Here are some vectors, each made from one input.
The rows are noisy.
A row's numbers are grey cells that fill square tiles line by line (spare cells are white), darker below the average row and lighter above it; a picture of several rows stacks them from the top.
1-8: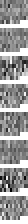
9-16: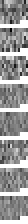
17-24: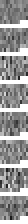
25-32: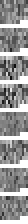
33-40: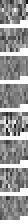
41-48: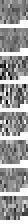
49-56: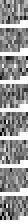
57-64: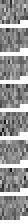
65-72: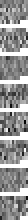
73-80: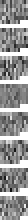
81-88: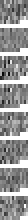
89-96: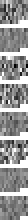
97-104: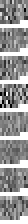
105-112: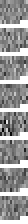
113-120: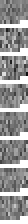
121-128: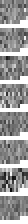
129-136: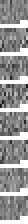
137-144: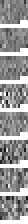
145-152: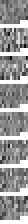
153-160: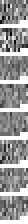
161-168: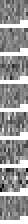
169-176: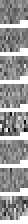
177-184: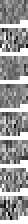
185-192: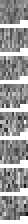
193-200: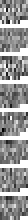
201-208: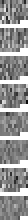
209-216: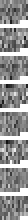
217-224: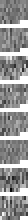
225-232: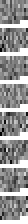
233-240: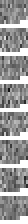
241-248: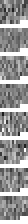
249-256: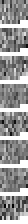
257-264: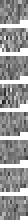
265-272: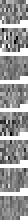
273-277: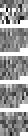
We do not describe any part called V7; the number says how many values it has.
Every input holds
either a point on an 8-point circle, or two values of V7, or a list of up to two points on a 6-point line.
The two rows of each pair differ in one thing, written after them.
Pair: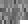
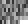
the place on the 6-point line in item 1 of the list
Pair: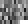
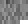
the place on the 6-point line in item 2 of the list
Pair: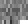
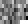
the place on the 6-point line in item 1 of the list
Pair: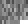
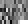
the place on the 6-point line in item 1 of the list
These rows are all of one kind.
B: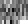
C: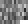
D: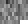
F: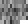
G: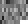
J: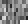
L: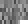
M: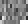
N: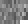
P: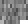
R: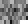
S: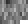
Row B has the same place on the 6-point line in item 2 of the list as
D, G and R.
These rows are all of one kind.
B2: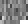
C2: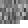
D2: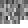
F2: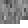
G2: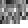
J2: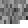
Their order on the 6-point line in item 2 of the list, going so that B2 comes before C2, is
B2, D2, J2, C2, G2, F2.
